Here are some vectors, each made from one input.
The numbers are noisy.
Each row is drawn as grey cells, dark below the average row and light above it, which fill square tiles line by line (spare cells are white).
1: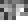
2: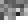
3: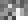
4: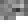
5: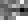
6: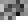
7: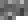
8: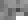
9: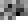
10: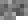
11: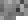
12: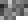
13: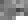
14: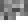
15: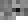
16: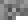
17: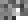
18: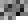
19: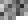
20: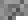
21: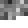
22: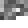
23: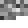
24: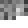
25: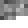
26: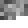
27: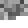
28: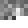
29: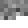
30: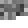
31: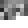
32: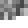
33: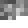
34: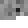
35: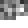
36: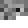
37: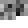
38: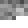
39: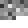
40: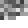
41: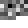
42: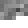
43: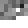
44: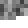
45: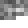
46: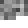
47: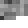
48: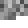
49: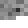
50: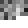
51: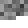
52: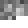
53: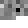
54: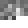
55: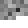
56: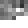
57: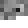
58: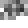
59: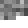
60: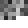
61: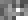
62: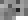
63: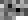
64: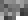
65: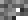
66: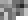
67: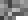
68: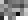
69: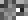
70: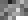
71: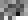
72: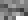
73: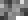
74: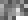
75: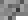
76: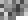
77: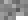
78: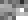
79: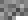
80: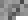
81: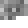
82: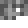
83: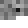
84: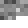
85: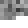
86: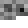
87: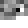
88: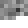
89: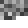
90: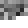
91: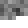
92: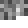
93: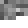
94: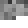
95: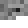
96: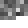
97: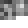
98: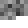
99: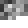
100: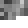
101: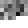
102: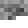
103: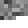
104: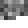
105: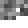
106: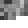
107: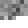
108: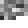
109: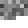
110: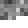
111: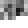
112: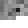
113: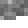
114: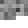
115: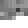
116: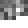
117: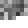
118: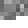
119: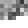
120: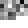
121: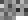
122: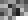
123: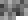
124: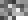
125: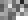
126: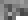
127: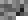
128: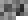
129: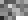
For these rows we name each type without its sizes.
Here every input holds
a point on a line, together with either a point on a line, or a node of a tree.
